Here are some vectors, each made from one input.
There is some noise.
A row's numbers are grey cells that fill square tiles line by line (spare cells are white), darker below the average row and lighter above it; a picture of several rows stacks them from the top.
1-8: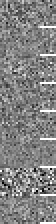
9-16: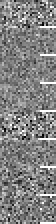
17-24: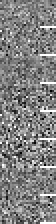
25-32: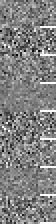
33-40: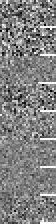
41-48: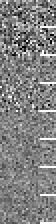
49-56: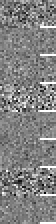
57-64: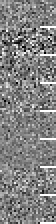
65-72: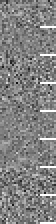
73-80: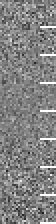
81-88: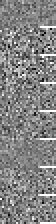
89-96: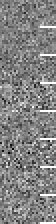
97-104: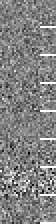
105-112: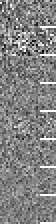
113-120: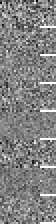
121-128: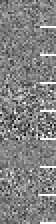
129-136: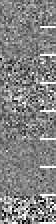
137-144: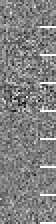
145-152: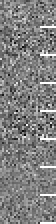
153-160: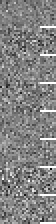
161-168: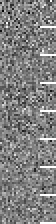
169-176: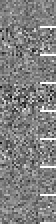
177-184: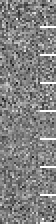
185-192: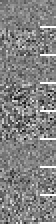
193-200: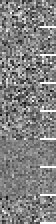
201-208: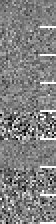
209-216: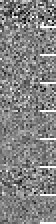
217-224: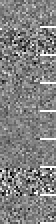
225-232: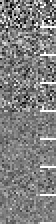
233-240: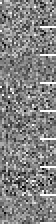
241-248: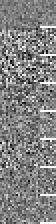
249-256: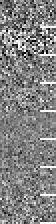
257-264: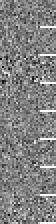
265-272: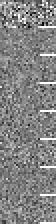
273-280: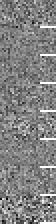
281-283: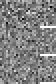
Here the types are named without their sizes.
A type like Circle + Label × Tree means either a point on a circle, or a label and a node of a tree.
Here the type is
Bool × Circle.
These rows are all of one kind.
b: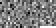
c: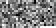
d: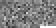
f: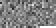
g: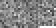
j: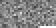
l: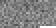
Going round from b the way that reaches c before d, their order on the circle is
b, f, g, j, l, c, d.
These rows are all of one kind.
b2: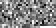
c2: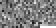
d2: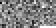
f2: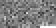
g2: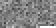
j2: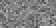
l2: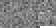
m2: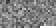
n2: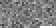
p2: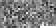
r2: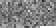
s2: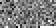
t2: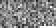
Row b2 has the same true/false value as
g2, r2 and s2.
